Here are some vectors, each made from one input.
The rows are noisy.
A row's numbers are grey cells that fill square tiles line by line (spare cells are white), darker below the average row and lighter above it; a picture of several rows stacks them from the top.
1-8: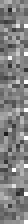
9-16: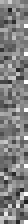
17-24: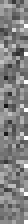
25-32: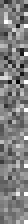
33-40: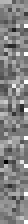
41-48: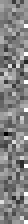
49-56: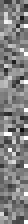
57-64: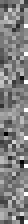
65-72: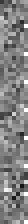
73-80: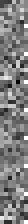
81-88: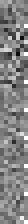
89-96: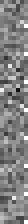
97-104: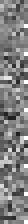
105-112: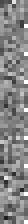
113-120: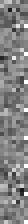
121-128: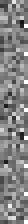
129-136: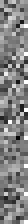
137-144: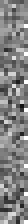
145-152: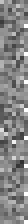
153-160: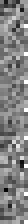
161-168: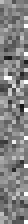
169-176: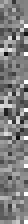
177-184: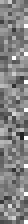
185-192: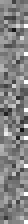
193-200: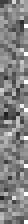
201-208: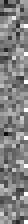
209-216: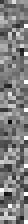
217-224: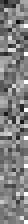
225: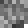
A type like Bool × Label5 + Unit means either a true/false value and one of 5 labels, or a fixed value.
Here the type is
Bool × Line12 + Line11.
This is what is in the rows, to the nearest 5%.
About 40% of them hold a point on an 11-point line. The rest hold a point on a 12-point line and a true/false value.
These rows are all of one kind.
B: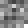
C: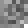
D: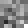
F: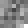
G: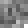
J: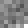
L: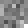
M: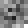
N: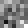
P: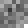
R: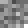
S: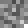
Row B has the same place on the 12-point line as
F and R.
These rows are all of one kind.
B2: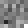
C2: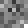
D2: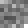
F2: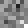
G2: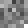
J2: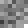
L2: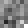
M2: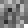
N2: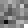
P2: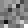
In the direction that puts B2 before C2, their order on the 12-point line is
L2, M2, N2, B2, P2, D2, J2, F2, C2, G2.
